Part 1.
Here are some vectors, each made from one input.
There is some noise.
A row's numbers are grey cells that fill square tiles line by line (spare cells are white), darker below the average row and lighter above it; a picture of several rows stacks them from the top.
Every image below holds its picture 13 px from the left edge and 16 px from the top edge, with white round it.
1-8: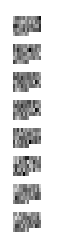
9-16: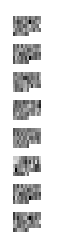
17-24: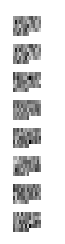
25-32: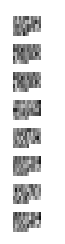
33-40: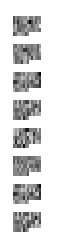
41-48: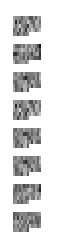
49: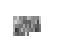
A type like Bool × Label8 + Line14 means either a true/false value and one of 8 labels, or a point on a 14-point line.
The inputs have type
Tree10.
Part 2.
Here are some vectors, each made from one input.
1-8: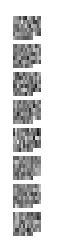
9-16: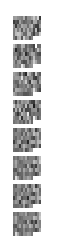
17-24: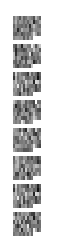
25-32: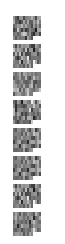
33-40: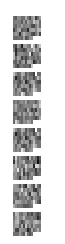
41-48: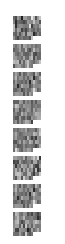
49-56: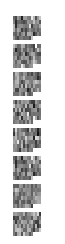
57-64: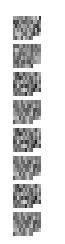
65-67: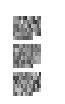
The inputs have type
Tree13.
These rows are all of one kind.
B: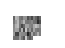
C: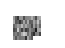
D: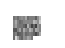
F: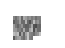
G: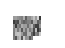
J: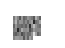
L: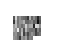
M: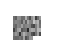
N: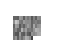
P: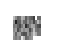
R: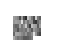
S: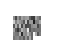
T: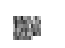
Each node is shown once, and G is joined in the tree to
F.
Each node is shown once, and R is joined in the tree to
J.
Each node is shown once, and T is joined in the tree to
M.
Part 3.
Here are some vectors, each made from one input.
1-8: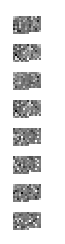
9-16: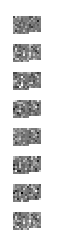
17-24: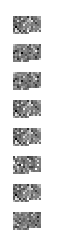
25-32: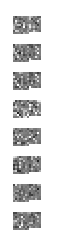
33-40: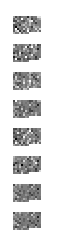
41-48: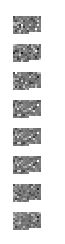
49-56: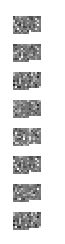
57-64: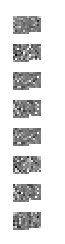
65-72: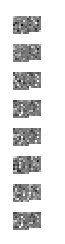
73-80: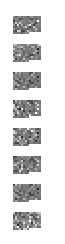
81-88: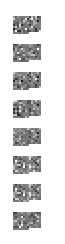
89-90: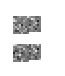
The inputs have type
Line9.
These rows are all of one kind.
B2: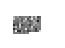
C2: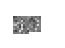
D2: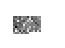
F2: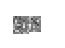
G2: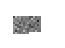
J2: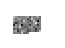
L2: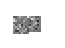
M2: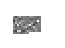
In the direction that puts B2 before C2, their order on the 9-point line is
B2, J2, L2, G2, C2, M2, F2, D2.
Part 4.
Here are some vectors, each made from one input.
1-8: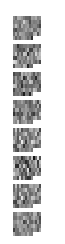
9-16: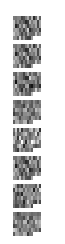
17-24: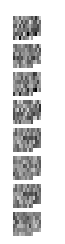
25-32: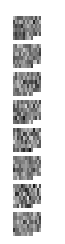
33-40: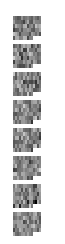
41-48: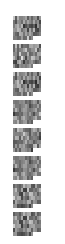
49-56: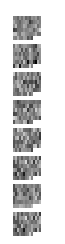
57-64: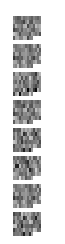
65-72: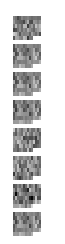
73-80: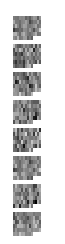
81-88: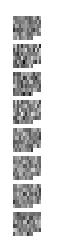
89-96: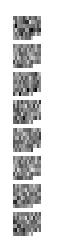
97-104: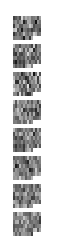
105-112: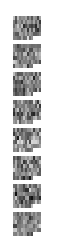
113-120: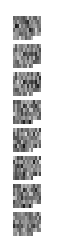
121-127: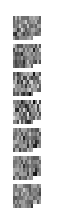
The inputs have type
Tree16.
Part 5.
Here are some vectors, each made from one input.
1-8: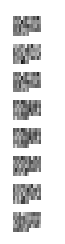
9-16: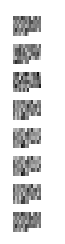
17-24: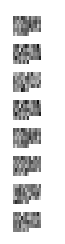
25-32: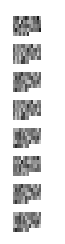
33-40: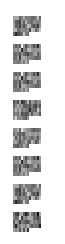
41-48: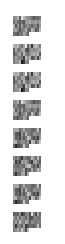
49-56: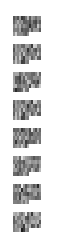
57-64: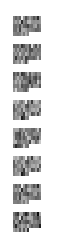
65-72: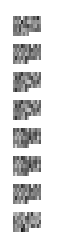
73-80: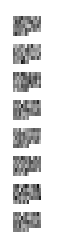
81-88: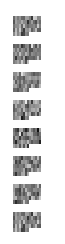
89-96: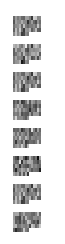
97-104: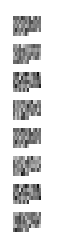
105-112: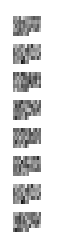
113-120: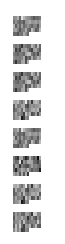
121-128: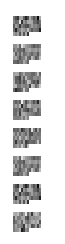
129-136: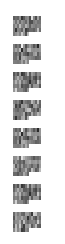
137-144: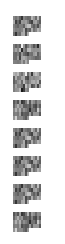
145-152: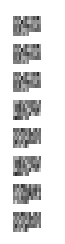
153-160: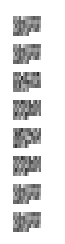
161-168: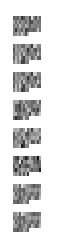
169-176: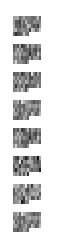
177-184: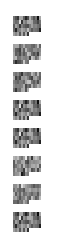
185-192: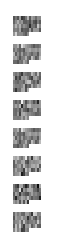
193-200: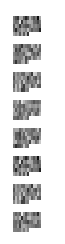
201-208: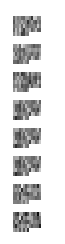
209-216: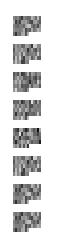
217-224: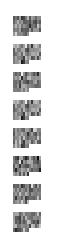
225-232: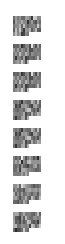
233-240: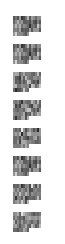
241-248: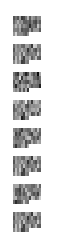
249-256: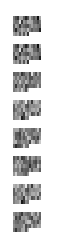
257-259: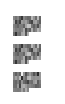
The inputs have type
Line9.
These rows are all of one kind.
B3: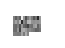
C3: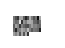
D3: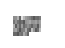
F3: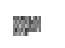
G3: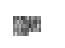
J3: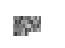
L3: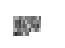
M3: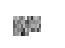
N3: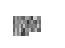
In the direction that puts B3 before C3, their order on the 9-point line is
M3, N3, G3, F3, J3, L3, D3, B3, C3.
